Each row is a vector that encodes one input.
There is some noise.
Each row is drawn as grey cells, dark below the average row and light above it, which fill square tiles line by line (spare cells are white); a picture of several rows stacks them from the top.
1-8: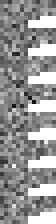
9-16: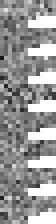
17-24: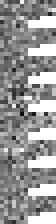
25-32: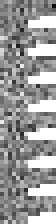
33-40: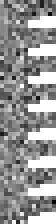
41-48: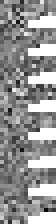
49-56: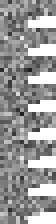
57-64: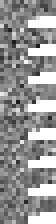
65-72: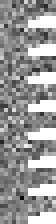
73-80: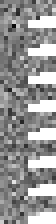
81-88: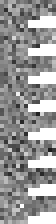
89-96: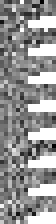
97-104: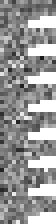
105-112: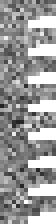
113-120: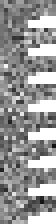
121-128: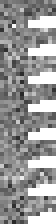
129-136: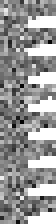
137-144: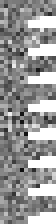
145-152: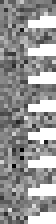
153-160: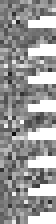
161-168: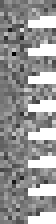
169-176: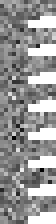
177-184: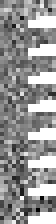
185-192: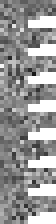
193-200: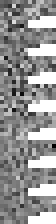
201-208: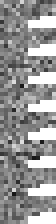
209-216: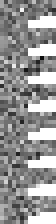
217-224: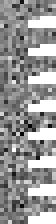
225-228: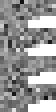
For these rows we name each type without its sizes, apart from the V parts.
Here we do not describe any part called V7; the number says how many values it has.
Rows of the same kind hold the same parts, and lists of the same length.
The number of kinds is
3.
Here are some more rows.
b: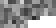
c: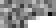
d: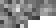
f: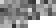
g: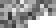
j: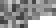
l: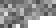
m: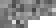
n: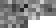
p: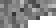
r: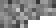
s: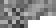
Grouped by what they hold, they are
b, d, f, j, p
c, g, l
m, n, r, s

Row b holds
a point on a circle and a label.
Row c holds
a node of a tree.
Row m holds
two labels and a value of V7.
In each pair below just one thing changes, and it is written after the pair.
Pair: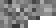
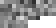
the label
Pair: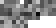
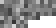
the place on the circle
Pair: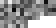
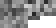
the label
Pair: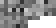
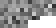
the place on the circle
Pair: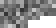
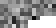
the label
